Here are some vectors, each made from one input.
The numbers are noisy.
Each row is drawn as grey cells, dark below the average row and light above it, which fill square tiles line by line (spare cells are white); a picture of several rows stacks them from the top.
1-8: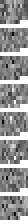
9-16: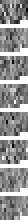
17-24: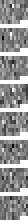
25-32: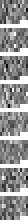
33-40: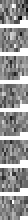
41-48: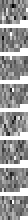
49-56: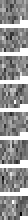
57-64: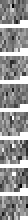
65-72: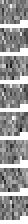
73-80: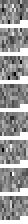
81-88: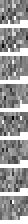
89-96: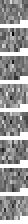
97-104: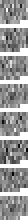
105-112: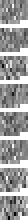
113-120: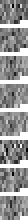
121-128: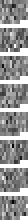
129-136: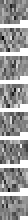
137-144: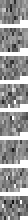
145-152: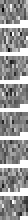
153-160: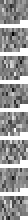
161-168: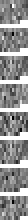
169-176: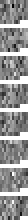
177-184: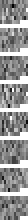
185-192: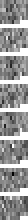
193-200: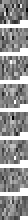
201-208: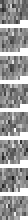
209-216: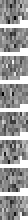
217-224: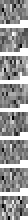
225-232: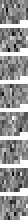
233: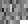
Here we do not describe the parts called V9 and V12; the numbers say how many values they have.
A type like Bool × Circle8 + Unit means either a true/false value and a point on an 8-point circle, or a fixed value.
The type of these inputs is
(Bool × Tree10 + V12) × V9.
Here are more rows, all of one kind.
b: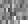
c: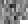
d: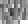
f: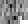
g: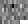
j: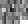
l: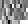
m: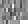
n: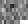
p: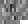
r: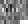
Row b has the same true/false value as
g and n.
